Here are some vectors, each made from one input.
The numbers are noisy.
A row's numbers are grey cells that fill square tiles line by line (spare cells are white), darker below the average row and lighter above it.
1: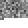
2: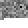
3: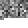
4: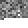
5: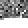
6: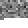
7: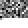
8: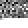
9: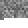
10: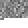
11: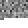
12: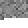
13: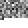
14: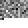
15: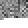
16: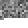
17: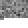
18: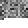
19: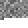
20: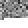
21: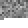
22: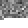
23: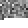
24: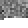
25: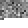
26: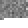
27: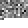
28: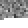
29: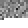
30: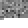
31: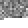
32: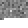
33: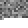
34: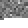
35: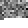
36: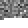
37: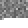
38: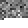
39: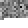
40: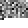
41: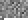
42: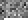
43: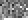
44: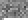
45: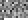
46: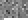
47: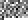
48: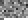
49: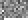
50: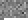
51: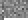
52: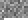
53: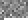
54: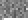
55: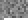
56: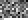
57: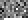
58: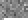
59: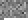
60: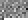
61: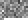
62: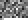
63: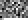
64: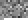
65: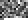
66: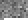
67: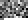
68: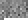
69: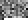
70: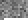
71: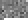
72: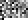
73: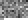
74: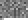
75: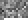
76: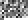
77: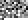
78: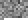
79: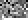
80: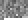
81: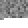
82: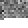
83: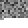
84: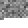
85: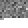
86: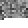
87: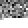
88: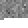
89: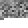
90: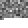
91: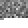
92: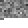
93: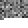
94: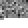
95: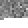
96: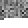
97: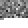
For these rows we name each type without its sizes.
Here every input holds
a label, together with either a point on a line, or three true/false values.
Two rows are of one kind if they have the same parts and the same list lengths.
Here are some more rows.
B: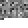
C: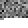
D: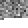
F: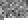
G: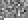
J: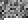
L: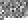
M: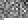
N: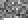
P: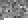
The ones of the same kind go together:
B, M
C, D, F, G, J, L, N, P

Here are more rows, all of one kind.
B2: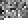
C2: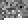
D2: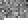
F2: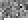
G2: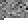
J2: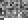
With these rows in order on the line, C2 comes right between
G2 and J2.
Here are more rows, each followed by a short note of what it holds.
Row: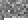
a label and three true/false values
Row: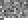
a label and a point on a line
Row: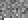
a label and three true/false values
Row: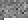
a label and three true/false values
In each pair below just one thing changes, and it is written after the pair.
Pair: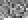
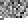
the label
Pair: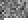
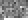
one of the three true/false values
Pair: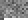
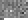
one of the three true/false values
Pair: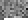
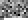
the label
